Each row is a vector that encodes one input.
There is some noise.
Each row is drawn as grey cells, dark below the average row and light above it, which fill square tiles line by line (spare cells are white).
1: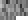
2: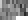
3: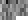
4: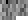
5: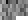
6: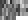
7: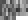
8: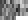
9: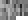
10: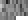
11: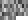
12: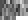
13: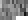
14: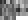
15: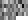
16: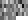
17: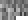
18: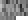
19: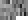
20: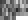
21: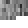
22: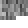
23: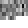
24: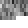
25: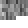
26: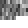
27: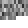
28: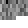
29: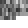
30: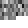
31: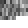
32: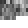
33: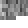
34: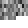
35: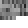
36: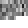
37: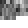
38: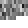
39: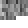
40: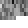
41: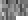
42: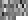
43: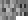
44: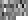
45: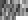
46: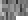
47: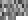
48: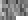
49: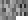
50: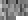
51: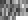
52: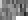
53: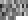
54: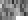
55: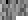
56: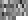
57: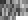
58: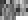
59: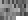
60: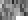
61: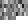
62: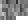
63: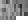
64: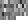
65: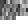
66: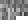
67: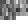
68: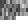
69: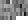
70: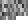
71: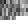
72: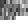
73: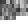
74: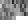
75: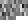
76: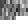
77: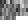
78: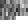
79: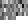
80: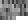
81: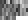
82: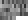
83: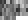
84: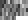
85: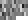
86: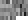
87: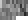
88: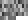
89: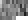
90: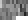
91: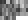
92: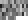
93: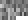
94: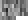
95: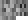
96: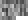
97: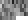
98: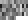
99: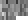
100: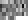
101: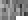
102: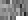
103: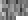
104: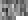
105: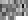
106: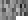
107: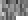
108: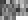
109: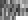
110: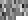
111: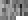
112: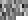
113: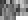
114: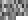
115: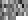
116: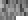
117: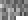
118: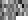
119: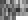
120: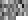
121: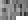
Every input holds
either a point on a 6-point line, or a point on a 7-point line, or a node of an 11-node tree.
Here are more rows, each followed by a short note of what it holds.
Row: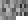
a node of an 11-node tree
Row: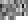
a point on a 6-point line
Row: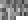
a node of an 11-node tree
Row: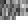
a point on a 7-point line
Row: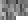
a node of an 11-node tree
